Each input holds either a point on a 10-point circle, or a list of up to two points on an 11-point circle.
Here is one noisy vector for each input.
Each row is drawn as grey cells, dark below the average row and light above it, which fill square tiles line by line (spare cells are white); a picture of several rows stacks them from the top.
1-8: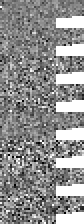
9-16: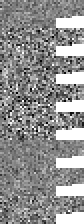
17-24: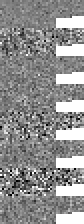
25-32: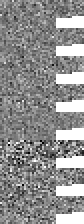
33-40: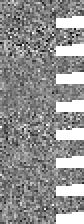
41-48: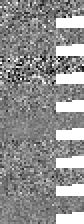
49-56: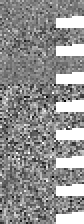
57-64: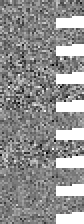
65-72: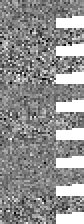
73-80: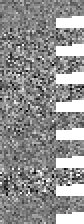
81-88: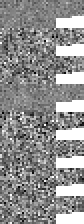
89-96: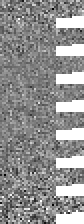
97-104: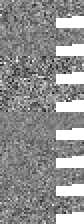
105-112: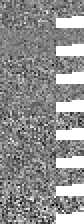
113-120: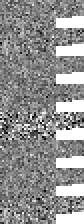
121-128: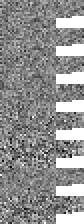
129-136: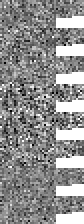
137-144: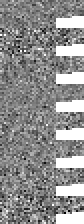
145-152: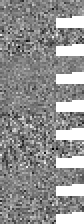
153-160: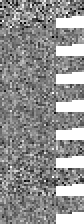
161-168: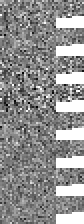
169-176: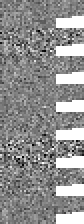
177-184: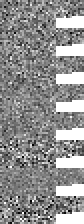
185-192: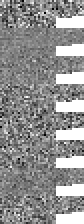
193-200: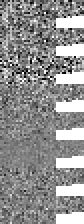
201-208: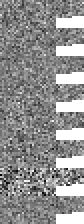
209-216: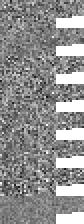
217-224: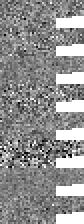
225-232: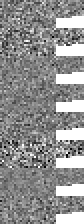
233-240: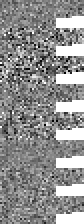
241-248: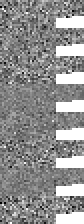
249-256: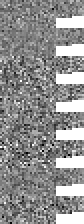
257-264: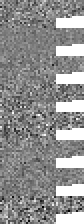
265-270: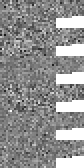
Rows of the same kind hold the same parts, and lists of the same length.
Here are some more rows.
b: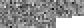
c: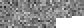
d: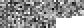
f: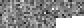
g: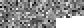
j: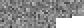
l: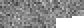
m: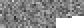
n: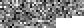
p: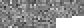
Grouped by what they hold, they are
b, d
c, j, l, p
f, g, m
n

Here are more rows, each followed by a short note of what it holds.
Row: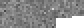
a list of two items
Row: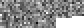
a point on a 10-point circle
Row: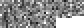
a list of one item
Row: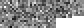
a list of two items
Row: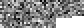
a point on a 10-point circle
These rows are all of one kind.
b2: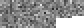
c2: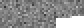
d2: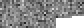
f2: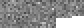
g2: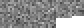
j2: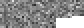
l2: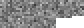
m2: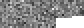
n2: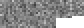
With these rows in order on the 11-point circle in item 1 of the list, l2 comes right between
m2 and n2.
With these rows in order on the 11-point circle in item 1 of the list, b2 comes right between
g2 and j2.
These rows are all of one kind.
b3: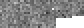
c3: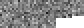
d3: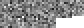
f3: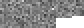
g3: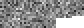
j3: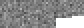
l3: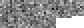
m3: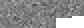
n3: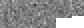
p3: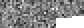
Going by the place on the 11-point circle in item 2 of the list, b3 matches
d3 and g3.
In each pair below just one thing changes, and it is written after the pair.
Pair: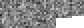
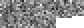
the place on the 11-point circle in item 2 of the list
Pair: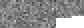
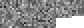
the place on the 11-point circle in item 1 of the list
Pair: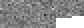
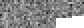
the place on the 11-point circle in item 1 of the list
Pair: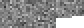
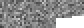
the place on the 11-point circle in item 1 of the list
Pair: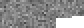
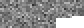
the place on the 11-point circle in item 2 of the list
